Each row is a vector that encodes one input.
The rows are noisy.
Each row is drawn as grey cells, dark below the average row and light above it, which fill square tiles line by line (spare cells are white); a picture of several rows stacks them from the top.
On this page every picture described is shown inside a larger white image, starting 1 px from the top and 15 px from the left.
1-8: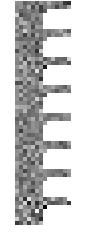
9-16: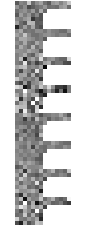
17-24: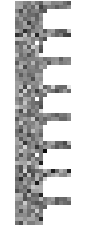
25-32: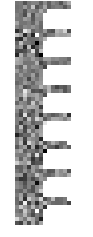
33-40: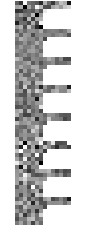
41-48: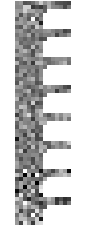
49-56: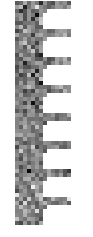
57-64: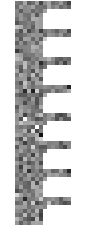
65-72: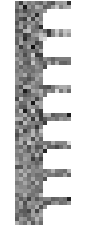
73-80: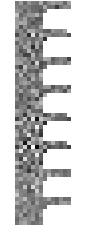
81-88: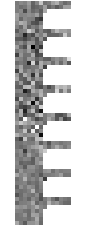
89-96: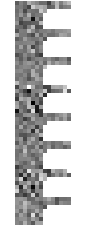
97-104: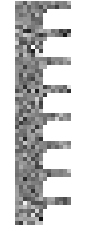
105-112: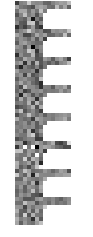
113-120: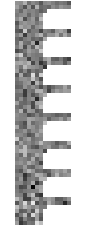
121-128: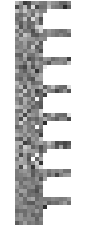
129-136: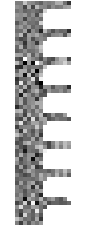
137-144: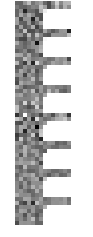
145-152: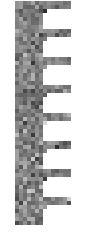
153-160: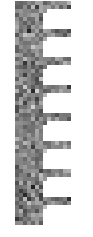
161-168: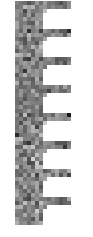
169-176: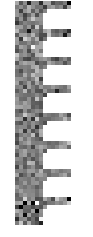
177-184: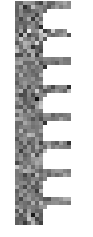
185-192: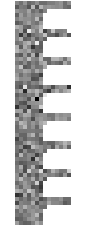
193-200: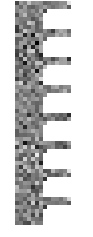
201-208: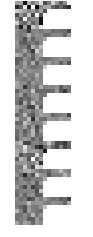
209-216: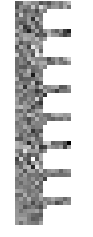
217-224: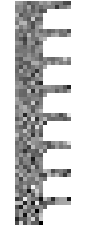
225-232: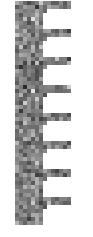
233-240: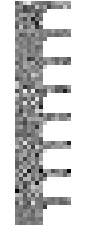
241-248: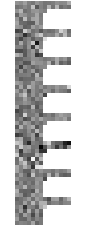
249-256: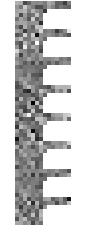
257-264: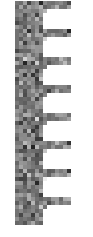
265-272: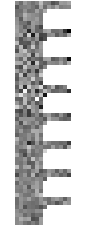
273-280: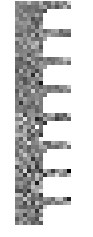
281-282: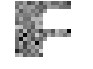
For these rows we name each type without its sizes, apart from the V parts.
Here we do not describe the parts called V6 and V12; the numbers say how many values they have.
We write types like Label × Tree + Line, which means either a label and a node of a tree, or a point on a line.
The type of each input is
(Circle + Line) × V6 × V12.
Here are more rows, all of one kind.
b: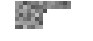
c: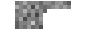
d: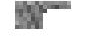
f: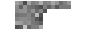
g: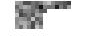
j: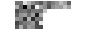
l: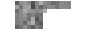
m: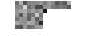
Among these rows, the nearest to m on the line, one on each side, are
c and l.
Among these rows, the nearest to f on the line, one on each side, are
b and j.
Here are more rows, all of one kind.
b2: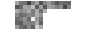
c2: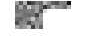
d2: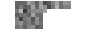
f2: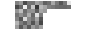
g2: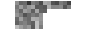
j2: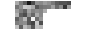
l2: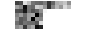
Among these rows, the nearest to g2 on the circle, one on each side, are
b2 and c2.
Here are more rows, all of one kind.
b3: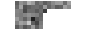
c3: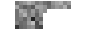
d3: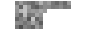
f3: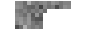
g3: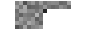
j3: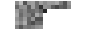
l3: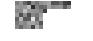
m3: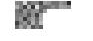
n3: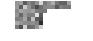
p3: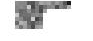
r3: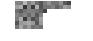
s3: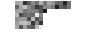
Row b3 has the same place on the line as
j3, p3 and s3.
